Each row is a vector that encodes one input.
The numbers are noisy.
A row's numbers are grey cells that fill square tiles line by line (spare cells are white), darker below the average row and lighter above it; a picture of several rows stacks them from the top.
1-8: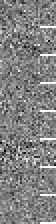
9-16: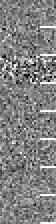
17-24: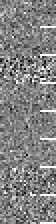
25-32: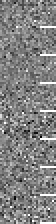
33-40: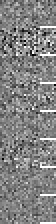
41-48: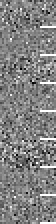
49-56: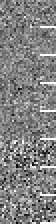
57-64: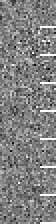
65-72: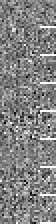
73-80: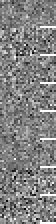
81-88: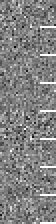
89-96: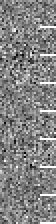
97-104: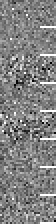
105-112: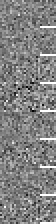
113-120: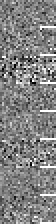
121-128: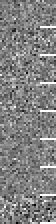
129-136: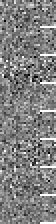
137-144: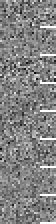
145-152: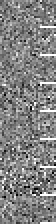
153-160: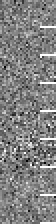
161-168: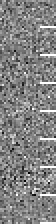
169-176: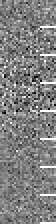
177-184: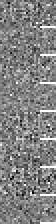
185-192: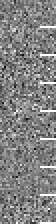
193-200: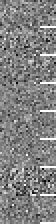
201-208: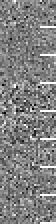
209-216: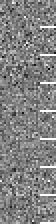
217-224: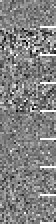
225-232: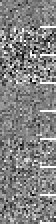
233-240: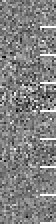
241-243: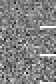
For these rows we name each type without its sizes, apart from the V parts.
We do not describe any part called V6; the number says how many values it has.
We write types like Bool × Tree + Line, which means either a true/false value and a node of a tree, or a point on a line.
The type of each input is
List(Line) × Tree × (Tree + V6).
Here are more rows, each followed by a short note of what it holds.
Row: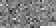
a node of a tree and a value of V6, together with a list of one item
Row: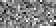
a node of each of two trees, together with the empty list
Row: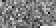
a node of a tree and a value of V6, together with a list of one item
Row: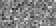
a node of a tree and a value of V6, together with a list of two items
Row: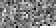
a node of each of two trees, together with a list of two items
